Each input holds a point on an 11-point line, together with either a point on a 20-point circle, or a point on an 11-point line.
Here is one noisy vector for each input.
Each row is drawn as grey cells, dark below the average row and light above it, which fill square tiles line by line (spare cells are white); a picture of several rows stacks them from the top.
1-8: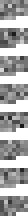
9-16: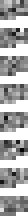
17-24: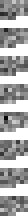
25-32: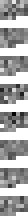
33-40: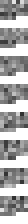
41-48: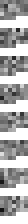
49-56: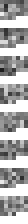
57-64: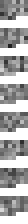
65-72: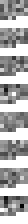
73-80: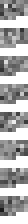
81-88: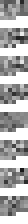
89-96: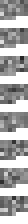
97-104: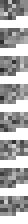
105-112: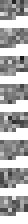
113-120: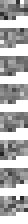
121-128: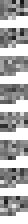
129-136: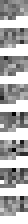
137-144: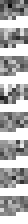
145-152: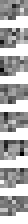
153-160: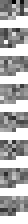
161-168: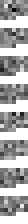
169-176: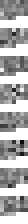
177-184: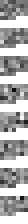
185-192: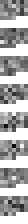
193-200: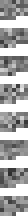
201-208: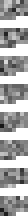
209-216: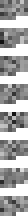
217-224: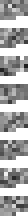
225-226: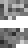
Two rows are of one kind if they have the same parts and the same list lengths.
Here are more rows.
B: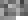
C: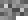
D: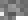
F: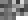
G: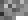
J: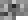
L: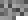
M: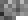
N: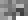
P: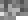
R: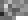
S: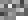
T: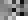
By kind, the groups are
B, C, D, F, J, L, N, P, S
G, M, R, T

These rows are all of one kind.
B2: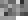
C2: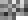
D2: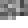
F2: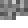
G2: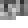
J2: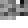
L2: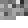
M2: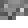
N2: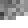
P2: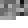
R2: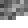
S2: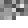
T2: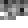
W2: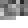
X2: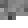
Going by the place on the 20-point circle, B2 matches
C2, J2, R2 and X2.
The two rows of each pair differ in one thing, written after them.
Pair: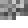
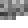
the place on the 11-point line
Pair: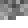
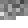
the place on the 11-point line
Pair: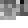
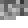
the place on the 20-point circle
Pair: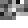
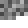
the place on the 11-point line
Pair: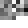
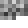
the place on the 20-point circle
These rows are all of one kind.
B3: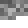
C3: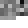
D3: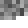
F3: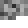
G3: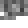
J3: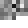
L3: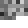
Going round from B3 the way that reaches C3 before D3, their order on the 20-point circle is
B3, C3, L3, G3, D3, J3, F3.
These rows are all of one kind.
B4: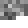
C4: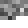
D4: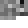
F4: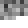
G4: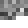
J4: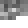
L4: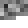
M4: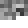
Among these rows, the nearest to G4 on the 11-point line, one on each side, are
C4 and M4.
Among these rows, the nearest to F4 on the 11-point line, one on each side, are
D4 and L4.
